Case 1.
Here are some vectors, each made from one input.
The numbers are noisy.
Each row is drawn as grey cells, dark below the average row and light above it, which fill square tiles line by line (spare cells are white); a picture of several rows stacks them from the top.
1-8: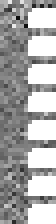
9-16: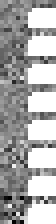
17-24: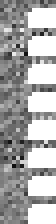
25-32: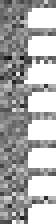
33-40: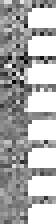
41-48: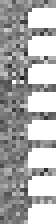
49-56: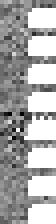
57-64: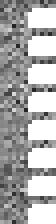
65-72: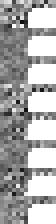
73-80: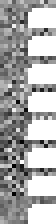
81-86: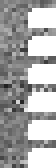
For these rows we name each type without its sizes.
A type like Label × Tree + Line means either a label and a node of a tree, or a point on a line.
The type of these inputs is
Circle.
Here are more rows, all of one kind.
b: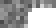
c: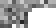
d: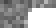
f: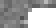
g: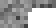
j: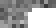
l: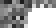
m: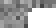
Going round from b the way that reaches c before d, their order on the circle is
b, c, m, j, g, f, d, l.
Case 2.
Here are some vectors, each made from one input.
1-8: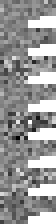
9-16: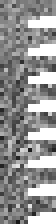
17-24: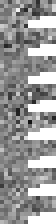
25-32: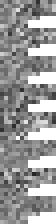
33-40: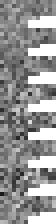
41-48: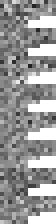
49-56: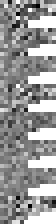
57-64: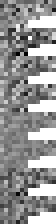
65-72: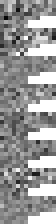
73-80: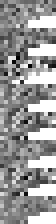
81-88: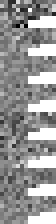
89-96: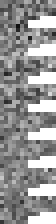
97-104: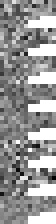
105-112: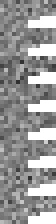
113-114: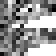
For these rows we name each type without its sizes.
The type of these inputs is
Line.
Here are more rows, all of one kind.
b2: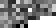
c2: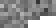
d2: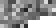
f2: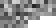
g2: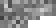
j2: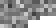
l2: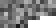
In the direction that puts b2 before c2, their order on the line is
l2, b2, c2, d2, j2, g2, f2.
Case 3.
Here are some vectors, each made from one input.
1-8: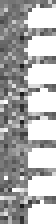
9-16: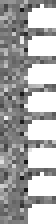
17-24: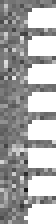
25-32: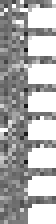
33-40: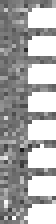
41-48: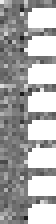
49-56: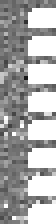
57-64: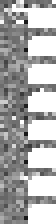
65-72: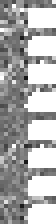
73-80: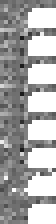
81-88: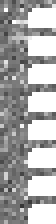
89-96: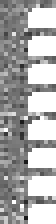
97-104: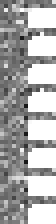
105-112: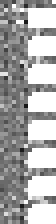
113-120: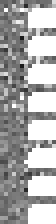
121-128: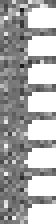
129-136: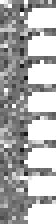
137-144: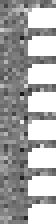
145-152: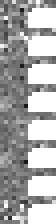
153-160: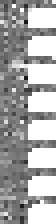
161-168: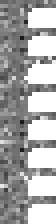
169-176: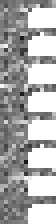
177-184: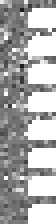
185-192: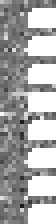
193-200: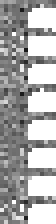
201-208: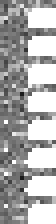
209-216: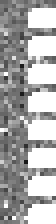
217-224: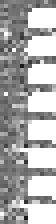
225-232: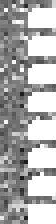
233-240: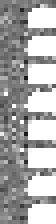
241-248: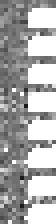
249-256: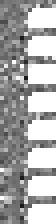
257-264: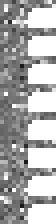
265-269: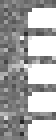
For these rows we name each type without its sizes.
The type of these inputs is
Line.
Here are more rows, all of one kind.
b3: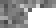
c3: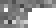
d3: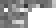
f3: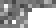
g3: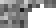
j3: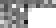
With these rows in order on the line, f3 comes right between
c3 and j3.
